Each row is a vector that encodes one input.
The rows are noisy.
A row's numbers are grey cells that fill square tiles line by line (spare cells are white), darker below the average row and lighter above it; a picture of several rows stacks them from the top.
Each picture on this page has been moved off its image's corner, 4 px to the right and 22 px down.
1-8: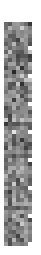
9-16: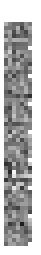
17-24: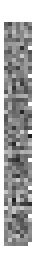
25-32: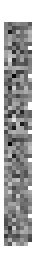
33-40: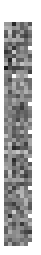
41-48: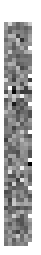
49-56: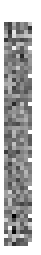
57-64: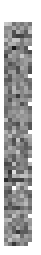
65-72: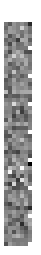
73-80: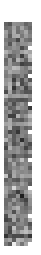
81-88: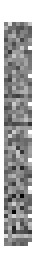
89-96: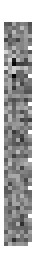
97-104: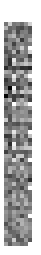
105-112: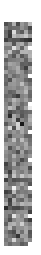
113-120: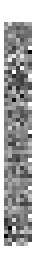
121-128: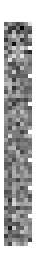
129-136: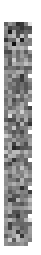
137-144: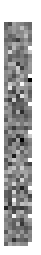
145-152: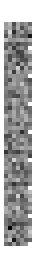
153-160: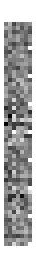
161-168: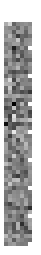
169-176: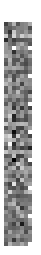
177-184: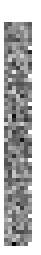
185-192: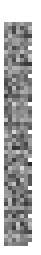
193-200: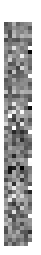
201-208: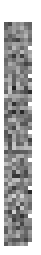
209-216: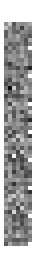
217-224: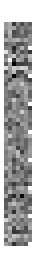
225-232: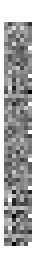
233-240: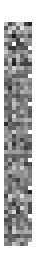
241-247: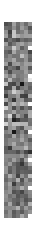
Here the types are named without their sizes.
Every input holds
either a node of a tree and a true/false value, or a list of points on a circle.
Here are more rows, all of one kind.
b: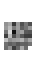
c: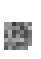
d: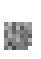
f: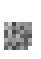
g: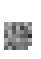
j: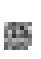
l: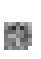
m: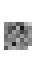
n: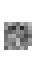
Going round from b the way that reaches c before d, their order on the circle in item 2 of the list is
b, l, n, j, c, f, d, m, g.
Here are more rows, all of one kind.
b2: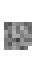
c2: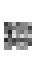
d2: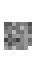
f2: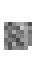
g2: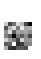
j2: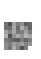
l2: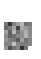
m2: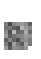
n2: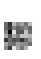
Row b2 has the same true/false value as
c2, d2 and j2.
